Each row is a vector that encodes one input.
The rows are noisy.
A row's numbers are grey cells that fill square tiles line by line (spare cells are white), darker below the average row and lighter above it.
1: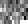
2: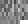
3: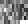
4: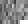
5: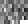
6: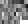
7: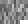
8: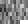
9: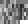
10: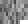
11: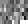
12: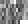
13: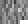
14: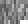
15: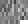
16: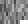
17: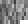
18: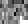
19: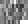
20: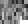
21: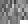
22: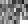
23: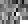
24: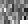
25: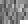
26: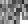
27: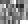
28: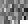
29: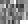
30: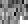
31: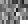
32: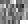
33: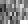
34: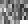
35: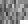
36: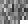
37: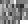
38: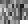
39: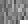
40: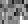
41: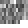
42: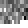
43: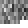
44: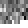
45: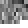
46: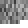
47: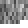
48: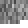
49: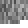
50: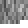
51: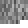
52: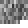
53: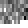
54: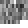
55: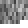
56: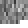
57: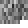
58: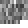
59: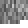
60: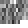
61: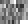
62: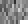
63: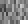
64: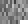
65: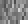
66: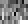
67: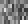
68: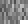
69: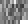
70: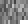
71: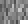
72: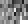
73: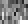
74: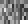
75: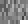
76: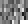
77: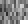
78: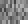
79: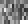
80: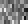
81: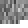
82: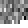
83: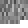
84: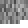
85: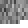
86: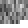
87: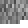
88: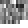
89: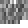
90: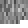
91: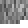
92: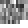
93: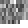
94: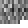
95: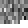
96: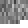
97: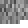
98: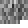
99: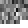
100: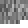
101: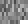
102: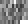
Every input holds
either a point on a 5-point line, or a point on a 7-point line, or three true/false values.
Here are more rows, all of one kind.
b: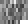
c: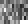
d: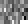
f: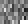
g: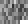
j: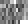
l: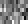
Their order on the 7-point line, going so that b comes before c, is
j, b, g, c, f, d, l.
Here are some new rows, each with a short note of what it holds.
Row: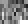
a point on a 5-point line
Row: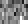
a point on a 5-point line
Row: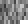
three true/false values
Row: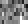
a point on a 5-point line
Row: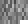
three true/false values
